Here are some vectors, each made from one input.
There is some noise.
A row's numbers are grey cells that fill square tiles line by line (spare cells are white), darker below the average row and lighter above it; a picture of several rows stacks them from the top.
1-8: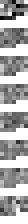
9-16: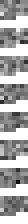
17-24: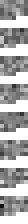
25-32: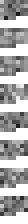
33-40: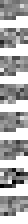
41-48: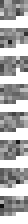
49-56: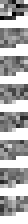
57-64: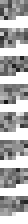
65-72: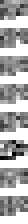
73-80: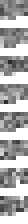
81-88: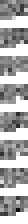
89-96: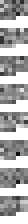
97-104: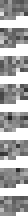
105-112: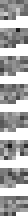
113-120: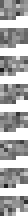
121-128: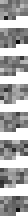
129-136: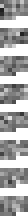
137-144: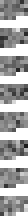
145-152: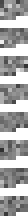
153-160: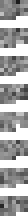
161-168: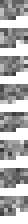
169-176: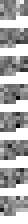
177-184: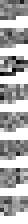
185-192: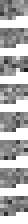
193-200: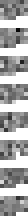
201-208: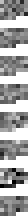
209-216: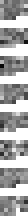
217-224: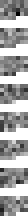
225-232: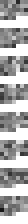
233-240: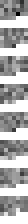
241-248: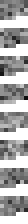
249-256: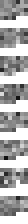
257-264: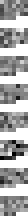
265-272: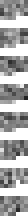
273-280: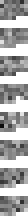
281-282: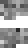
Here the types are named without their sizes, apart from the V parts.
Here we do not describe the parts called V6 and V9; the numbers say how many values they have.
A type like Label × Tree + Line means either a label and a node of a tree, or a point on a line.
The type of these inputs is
Label × (Line × Line + V6) × V9 + Unit.
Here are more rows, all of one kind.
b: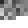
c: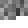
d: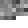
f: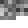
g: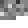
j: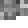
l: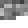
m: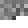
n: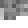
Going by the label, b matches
g and l.
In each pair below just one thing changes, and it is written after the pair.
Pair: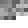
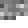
the value of V9
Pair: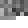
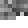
the label
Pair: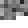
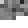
the place on one of the two lines
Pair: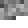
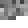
the place on one of the two lines
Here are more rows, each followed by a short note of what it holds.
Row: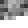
a label, a value of V6 and a value of V9
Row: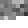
a label, a value of V6 and a value of V9
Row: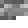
a label, a point on each of two lines and a value of V9
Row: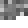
a label, a point on each of two lines and a value of V9
